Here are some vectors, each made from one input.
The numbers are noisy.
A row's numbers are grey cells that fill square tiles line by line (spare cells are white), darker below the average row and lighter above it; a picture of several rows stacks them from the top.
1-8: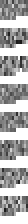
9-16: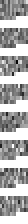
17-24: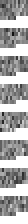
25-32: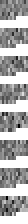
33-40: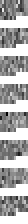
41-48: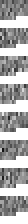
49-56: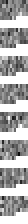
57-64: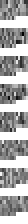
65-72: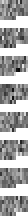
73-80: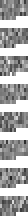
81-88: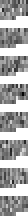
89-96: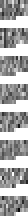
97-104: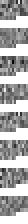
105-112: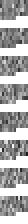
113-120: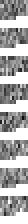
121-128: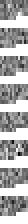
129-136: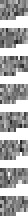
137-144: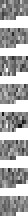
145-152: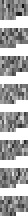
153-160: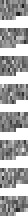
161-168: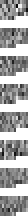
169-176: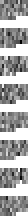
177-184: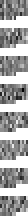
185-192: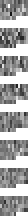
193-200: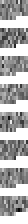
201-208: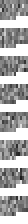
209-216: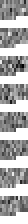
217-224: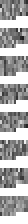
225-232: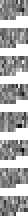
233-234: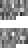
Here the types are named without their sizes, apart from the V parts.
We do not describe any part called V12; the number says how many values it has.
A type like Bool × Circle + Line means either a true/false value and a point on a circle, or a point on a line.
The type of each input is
List(Line) × V12.
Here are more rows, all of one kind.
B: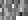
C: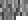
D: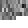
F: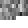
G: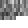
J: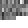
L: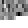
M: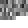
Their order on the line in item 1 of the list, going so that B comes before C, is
L, M, D, J, F, B, C, G.
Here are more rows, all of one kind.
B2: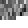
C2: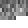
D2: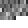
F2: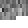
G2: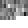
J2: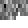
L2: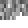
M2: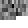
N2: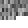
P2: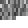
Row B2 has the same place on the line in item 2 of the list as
C2, D2, F2 and M2.
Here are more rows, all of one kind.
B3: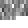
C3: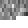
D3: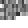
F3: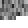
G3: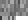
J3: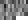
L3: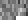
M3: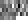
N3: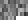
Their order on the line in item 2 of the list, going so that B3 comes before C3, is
M3, B3, G3, C3, F3, L3, J3, N3, D3.
